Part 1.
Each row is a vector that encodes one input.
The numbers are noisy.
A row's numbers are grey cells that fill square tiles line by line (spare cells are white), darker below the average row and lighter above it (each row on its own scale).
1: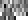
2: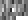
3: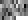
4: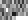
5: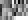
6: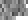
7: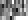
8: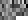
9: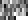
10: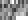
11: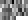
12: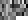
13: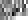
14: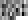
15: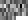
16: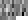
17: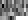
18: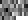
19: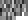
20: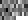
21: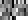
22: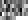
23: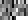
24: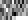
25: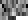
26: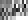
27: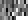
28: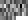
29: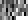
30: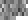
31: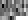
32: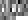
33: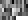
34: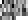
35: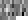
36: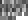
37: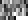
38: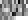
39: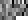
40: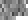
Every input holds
one of 8 labels.
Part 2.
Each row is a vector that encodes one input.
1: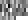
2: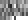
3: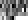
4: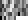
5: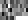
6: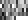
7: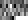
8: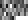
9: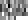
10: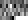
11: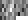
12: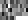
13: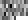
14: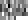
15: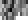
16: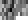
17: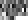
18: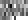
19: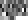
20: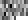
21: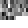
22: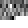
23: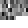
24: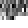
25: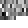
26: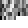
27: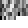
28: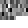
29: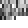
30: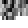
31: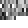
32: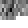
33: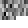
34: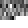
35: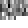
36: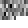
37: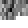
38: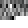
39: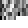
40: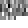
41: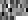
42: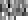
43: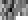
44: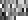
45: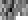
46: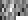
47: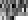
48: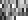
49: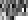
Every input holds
three true/false values.
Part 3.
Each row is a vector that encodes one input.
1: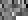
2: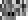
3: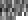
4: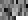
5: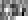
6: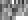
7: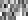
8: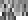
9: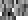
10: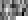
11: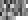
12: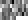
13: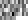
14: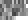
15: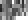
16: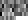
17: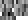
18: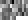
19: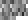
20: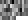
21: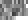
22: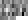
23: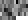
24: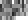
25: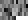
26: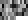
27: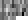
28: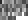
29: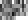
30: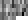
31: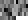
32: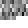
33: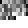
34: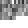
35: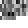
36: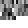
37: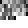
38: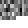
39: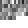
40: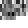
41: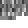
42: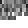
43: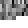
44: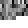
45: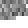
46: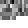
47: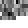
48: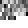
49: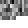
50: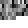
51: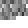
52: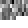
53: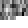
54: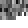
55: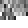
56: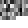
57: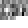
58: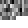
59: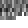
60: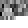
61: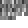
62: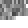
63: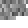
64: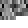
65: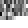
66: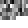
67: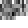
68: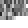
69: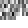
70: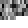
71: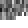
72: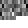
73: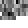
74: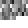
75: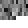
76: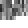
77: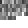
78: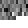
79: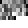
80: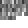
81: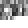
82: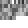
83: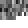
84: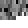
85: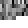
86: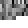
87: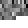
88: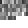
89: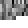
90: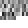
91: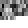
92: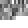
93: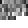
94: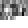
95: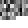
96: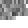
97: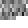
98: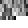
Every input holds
one of 4 labels.
